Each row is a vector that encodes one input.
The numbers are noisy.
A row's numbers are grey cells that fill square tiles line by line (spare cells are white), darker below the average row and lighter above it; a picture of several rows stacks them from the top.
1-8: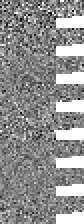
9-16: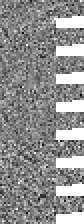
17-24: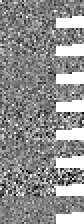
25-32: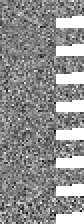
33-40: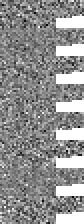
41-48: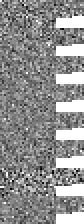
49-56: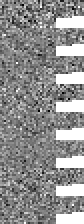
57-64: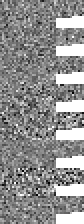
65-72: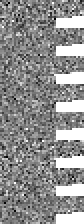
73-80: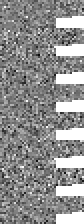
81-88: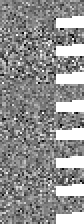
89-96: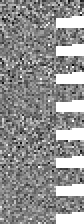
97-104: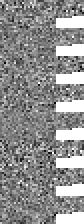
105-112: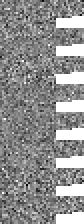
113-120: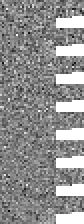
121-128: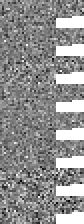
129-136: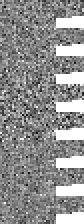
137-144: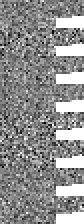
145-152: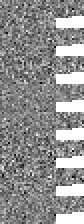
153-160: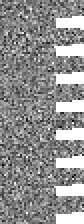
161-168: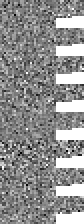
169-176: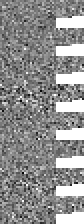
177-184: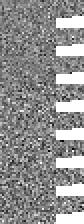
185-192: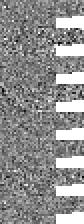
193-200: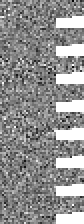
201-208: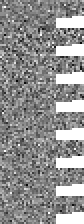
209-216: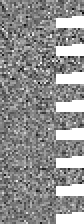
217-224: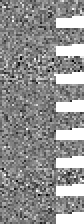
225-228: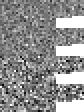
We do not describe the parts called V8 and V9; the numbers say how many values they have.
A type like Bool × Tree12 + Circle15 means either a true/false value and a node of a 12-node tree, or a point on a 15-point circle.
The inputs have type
(Bool × Line5 + Label4) × V9 + Line6 + V8.
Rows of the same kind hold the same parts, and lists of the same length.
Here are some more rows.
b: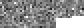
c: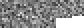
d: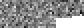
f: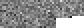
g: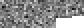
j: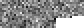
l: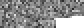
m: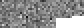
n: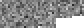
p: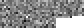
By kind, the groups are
b, c
d, g, l, n
f, j, p
m

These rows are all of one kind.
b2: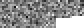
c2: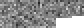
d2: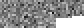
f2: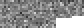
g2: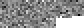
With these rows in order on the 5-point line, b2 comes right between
d2 and g2.
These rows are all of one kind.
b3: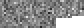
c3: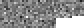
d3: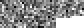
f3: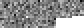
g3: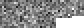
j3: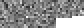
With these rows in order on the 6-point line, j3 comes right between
b3 and f3.
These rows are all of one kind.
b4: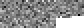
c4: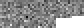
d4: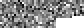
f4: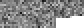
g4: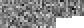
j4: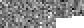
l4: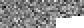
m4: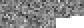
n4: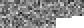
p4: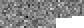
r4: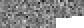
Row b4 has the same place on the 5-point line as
c4, m4 and p4.
